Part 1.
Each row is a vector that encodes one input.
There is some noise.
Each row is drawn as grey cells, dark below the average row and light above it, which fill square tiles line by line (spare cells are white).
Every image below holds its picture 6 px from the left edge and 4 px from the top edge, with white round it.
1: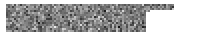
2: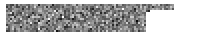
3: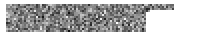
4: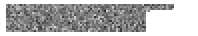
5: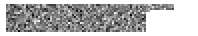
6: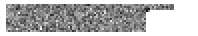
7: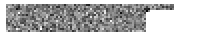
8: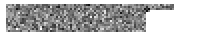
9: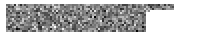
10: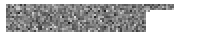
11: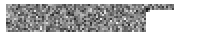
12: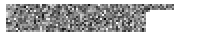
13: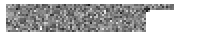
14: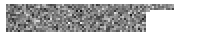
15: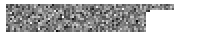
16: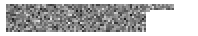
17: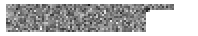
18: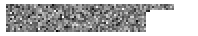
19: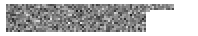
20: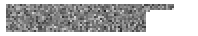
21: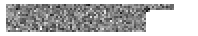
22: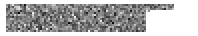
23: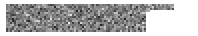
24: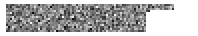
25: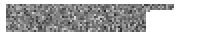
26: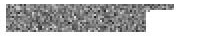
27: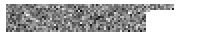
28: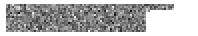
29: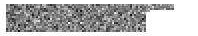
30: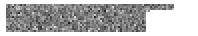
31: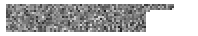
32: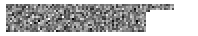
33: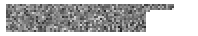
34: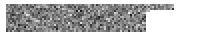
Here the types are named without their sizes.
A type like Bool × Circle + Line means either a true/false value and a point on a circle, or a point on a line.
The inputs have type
Label.
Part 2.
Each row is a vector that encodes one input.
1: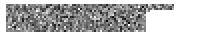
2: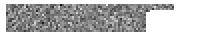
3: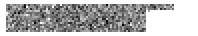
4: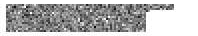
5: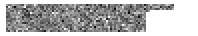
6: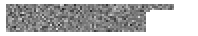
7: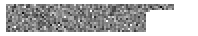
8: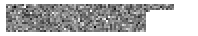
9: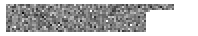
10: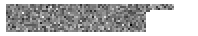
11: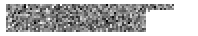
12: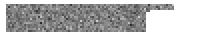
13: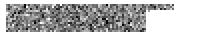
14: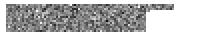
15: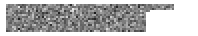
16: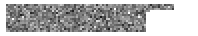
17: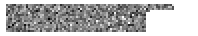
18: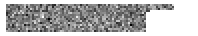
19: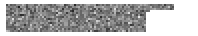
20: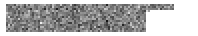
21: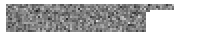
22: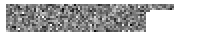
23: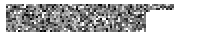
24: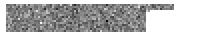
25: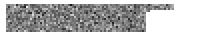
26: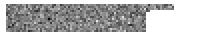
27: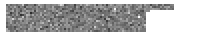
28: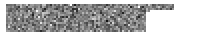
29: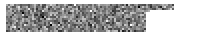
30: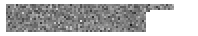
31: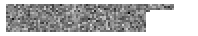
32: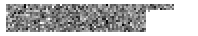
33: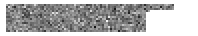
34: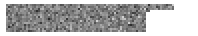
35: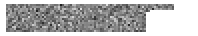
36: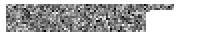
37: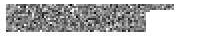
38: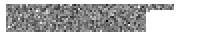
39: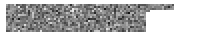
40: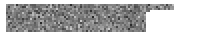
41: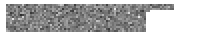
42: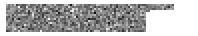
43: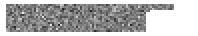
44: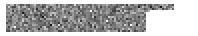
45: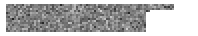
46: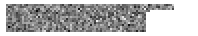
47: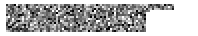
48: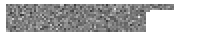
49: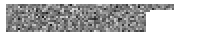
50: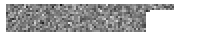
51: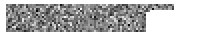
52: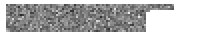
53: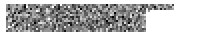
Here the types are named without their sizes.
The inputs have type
Line.
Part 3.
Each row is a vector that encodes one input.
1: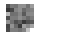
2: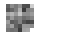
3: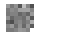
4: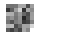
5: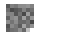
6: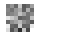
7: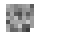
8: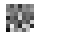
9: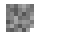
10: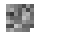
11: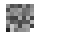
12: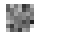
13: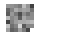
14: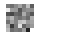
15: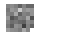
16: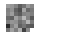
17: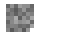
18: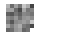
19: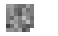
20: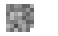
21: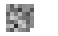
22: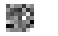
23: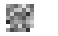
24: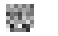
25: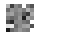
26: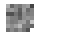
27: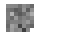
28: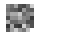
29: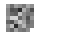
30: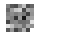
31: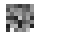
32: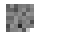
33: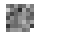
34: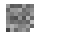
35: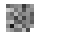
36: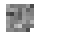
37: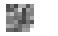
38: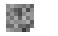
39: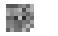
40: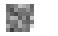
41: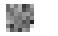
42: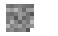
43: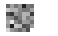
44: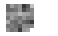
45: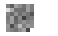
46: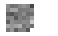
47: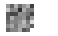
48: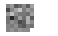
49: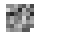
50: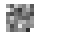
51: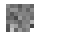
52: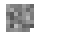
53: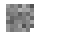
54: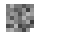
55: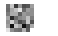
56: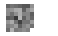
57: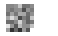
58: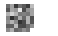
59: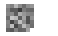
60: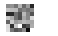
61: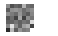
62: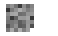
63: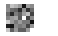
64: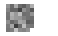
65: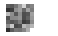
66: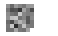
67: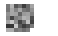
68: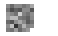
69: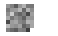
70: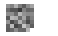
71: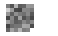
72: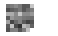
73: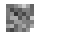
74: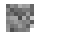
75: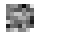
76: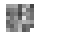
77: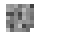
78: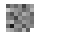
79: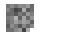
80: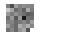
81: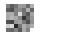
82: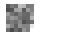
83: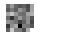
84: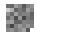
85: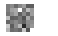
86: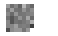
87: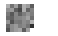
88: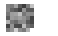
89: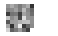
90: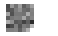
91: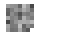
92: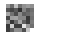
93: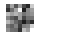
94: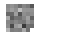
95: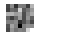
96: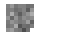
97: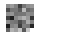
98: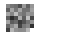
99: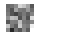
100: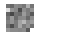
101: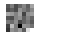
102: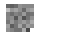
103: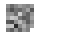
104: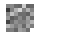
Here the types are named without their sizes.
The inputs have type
Line.
